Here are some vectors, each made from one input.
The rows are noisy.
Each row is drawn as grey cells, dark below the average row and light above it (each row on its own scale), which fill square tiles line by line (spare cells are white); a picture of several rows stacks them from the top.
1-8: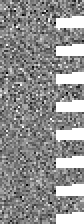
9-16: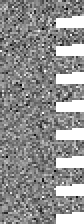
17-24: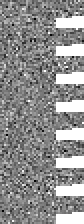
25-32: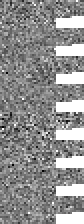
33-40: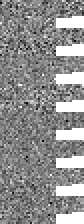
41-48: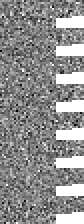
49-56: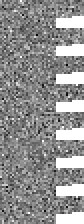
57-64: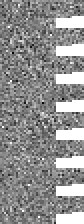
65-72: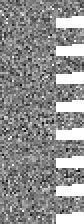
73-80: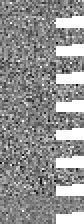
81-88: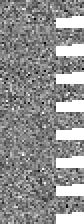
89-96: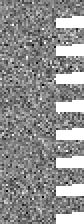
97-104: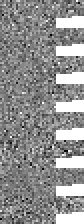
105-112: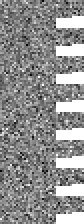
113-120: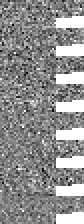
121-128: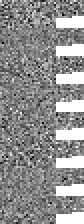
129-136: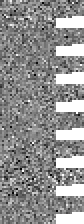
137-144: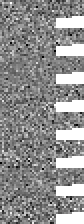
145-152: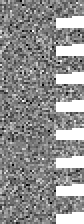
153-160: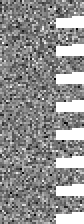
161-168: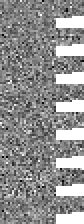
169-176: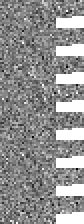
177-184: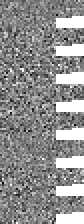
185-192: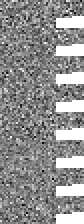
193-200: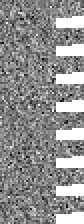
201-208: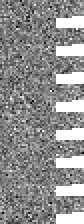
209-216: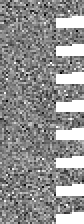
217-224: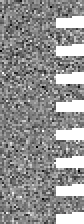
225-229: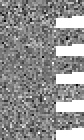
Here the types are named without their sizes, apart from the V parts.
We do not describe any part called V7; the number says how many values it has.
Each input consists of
a value of V7, together with either a point on a circle, a point on a line and a true/false value, or a label.
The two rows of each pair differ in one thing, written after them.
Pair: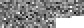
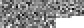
the place on the circle
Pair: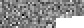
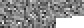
the value of V7
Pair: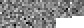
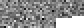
the value of V7
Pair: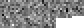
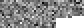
the place on the line
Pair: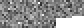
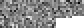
the value of V7
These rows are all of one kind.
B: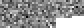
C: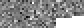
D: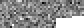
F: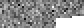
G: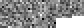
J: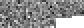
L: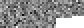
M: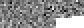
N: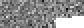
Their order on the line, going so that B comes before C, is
J, M, B, N, G, F, C, L, D.
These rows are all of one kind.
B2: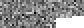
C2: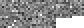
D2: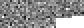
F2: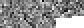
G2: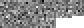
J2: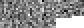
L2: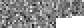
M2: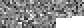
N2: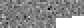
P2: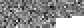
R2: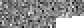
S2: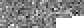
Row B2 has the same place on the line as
L2, M2, R2 and S2.
